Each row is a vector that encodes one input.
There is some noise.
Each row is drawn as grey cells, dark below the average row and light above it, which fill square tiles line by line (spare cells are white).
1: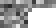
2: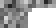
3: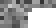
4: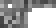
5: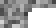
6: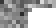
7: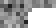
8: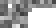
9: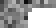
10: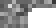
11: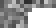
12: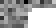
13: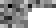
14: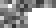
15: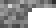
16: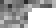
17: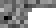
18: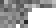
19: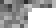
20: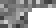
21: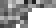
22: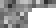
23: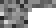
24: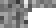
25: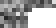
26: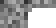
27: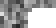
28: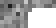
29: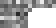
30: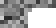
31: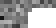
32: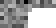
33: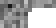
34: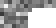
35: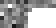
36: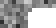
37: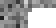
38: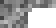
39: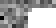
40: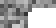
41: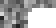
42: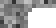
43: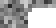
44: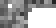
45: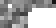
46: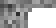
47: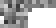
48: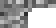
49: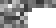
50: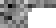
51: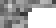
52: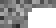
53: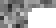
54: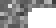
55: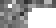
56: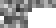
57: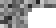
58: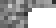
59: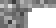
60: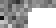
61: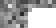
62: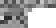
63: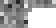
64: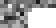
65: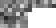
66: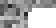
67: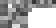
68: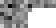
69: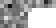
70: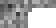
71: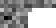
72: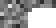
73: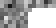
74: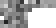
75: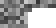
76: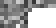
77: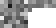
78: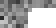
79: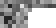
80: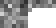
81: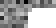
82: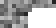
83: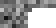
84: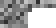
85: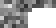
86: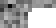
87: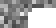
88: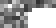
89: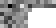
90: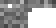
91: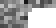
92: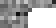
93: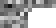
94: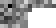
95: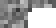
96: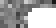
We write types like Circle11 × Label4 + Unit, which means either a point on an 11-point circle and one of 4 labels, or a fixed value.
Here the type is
(Bool × Bool × Bool + Line5) × Circle5 × Line5.
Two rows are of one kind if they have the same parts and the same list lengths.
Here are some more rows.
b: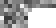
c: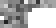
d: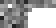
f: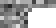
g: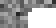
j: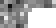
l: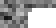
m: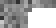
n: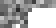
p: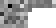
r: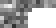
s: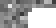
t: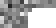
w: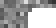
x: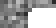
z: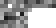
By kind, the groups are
b, c, l, p, r, t, z
d, f, g, j, m, n, s, w, x

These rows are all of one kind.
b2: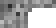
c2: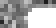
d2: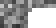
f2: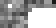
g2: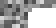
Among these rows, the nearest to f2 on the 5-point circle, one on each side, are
d2 and g2.
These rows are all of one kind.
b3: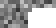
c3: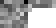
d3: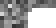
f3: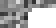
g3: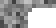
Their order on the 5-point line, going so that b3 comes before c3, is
d3, g3, b3, f3, c3.
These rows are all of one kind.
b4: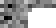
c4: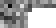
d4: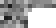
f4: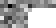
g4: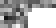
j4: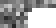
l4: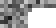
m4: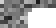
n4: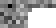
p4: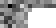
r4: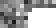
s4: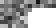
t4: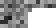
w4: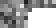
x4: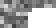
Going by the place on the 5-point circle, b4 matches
d4, m4, n4 and t4.
